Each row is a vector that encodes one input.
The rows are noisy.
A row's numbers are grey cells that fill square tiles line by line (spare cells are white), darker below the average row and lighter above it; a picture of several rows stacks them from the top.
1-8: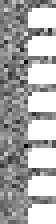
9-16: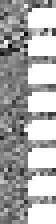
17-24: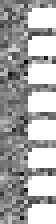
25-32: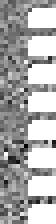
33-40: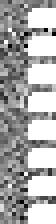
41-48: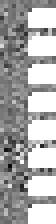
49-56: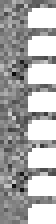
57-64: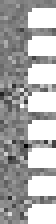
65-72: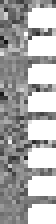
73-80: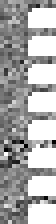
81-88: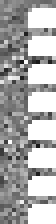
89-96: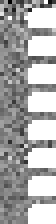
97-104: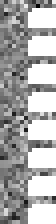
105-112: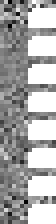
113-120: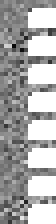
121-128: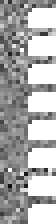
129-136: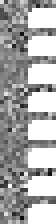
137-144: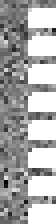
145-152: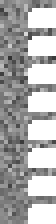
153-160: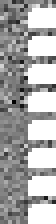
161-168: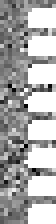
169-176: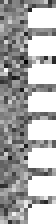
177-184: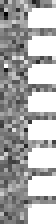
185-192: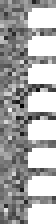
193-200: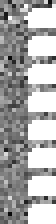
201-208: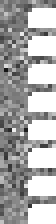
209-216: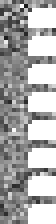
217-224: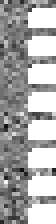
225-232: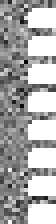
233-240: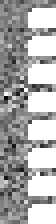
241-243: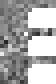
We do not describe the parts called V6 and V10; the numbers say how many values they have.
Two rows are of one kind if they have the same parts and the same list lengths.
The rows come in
3 kinds.
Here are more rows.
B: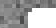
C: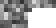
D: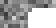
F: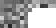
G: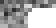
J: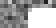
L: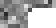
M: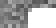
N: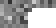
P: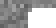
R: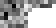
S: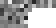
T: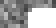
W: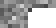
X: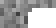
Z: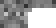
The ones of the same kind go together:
B, C, D, F, J, L, N, P
G, M, S, T, W, X
R, Z

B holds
a point on an 8-point circle, a value of V6 and a value of V10.
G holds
a point on an 8-point circle, a point on each of two 4-point lines and a value of V10.
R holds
a point on an 8-point line.
